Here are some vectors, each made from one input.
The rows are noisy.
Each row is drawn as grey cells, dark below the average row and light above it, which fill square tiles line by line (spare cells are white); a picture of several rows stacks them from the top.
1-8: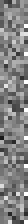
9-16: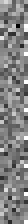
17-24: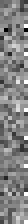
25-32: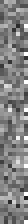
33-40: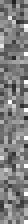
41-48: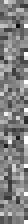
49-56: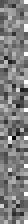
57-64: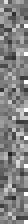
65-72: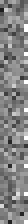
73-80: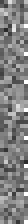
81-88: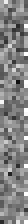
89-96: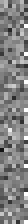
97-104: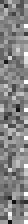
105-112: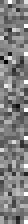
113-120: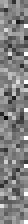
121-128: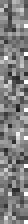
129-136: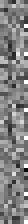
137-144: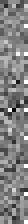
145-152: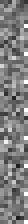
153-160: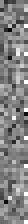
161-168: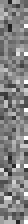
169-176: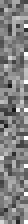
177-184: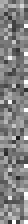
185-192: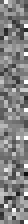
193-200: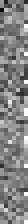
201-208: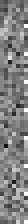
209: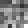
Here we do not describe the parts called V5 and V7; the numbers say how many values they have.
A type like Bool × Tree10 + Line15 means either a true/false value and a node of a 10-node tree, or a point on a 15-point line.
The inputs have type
Bool × Tree10 + (Circle8 + V5) × V7.
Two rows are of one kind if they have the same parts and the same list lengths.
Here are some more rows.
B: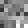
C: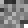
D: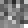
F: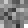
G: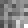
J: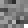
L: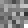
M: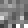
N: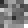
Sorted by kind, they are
B, G, M
C, D, F, J, L
N

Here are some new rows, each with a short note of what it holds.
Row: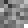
a point on an 8-point circle and a value of V7
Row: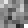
a node of a 10-node tree and a true/false value
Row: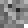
a point on an 8-point circle and a value of V7
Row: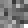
a node of a 10-node tree and a true/false value
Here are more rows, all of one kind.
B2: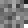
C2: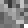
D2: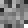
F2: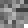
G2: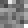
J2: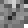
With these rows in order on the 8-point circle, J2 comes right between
B2 and G2.
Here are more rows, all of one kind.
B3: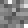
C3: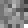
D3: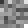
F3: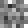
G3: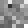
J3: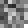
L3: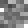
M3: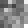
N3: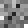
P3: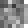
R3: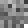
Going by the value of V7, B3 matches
F3, J3 and R3.
